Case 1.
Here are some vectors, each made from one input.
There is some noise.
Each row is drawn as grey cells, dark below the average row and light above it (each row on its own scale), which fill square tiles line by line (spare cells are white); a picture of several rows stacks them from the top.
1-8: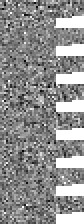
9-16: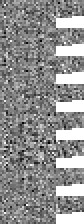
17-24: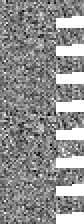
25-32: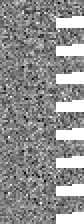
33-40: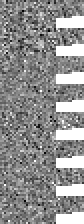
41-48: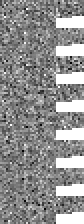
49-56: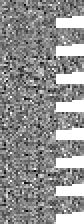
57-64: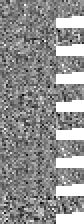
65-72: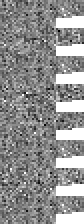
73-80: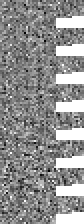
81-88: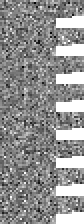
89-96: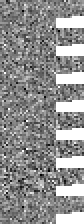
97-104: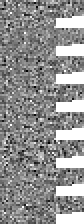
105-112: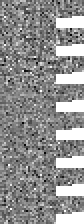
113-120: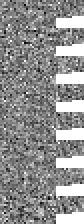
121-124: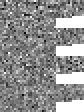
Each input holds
either a point on a 16-point circle, or a node of a 9-node tree.
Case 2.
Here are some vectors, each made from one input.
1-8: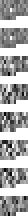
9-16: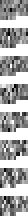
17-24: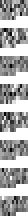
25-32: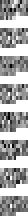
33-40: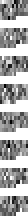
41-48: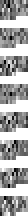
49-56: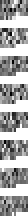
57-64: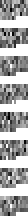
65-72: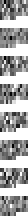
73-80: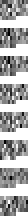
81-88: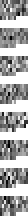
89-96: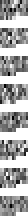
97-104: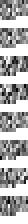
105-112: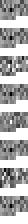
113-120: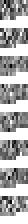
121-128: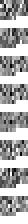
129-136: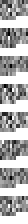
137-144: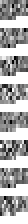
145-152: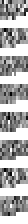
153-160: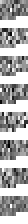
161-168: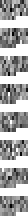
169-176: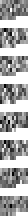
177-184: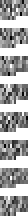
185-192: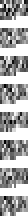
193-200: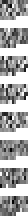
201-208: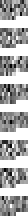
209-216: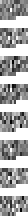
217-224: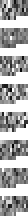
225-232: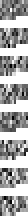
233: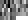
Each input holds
a list of up to two points on a 14-point line.
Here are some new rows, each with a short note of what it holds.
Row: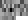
a list of one item
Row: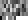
a list of two items
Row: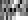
a list of one item
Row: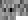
a list of one item
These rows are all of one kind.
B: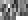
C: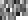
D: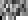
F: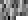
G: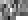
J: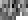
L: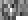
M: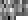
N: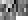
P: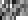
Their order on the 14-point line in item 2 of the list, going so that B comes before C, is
L, B, G, N, J, C, P, D, M, F.
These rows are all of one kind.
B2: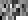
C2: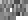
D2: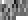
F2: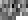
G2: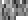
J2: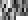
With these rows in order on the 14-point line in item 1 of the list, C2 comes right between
B2 and G2.
